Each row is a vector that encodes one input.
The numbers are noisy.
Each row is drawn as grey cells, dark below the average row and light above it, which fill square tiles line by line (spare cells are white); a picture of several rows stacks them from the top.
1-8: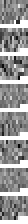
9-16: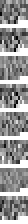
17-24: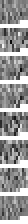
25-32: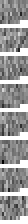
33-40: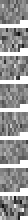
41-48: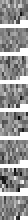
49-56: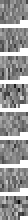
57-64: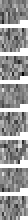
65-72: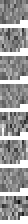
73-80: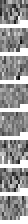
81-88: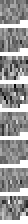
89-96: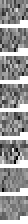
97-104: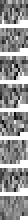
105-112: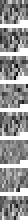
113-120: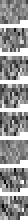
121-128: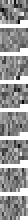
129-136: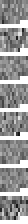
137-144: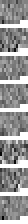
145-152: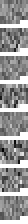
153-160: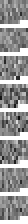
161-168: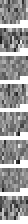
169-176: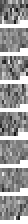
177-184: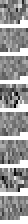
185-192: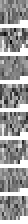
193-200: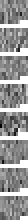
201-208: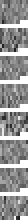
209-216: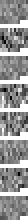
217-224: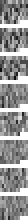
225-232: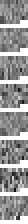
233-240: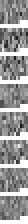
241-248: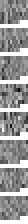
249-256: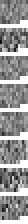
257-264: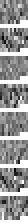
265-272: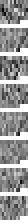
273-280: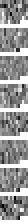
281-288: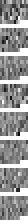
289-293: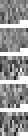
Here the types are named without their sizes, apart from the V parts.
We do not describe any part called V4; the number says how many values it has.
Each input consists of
a node of a tree, together with a list of items, each either a point on a line, or a value of V4.
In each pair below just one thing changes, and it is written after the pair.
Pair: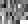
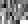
the place on the line in item 2 of the list
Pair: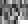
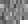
the node of the tree
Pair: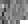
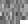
the value of V4 in item 1 of the list
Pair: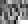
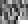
the place on the line in item 2 of the list
